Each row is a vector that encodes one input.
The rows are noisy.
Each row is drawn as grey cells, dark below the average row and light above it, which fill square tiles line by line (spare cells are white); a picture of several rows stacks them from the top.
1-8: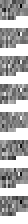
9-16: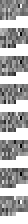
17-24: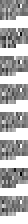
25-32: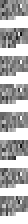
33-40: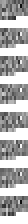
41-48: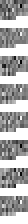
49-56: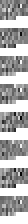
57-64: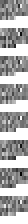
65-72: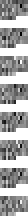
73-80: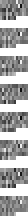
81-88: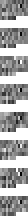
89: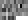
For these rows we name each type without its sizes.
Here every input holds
two labels and a true/false value.
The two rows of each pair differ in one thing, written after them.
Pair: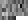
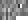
the true/false value
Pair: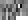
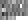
the true/false value
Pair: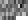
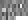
the true/false value
